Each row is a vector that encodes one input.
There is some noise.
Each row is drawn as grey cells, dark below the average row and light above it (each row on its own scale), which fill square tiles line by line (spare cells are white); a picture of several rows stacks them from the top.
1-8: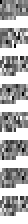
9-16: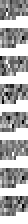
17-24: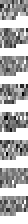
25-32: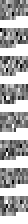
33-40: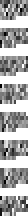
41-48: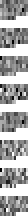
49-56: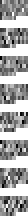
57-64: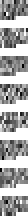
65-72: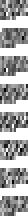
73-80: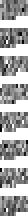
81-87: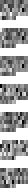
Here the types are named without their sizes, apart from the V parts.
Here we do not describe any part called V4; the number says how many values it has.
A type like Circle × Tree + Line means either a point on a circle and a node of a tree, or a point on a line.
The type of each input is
Bool × List(V4) + Line × Line.
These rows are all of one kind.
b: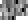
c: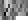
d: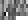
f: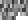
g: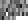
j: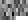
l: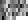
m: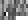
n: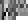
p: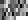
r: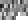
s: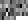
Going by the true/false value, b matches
f and r.
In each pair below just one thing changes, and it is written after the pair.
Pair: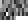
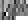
the value of V4 in item 1 of the list
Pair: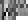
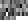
the value of V4 in item 1 of the list
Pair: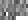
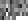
the value of V4 in item 1 of the list
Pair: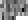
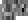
the value of V4 in item 1 of the list
